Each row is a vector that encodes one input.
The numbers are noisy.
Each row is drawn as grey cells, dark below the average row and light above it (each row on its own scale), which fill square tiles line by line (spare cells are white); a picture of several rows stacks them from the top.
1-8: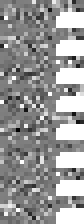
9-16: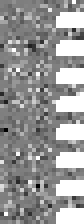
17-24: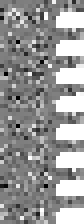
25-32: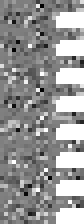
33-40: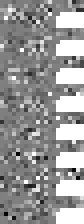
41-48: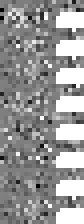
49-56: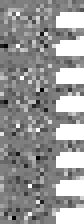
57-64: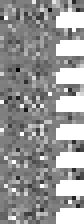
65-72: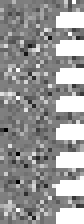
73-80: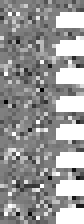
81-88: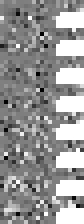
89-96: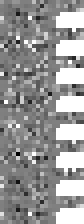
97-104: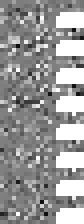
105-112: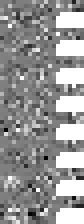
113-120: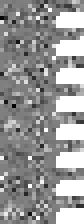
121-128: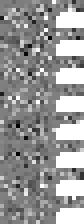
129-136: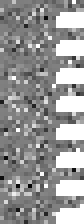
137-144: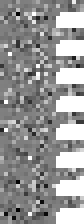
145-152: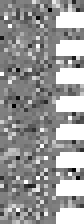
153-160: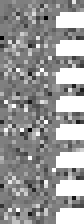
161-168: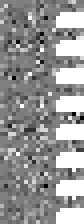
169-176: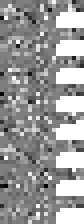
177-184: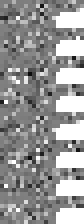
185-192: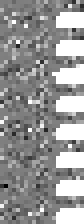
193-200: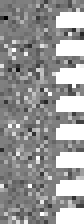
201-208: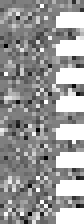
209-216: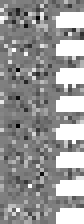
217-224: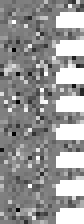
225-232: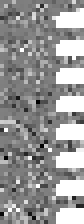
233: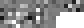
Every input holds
a point on a 15-point circle, together with either a point on a 15-point circle, or one of 10 labels.
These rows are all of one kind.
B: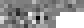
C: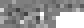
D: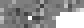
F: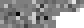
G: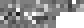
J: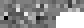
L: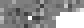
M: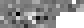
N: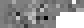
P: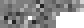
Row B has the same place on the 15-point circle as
F, M and N.
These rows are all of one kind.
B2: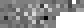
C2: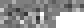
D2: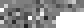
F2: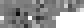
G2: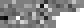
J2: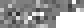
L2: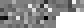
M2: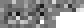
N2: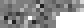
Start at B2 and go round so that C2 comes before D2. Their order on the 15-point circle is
B2, L2, G2, M2, N2, C2, J2, D2, F2.
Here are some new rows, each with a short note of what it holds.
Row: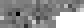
a point on a 15-point circle and one of 10 labels
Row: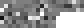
a point on a 15-point circle and one of 10 labels
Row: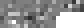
a point on each of two 15-point circles
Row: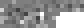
a point on a 15-point circle and one of 10 labels
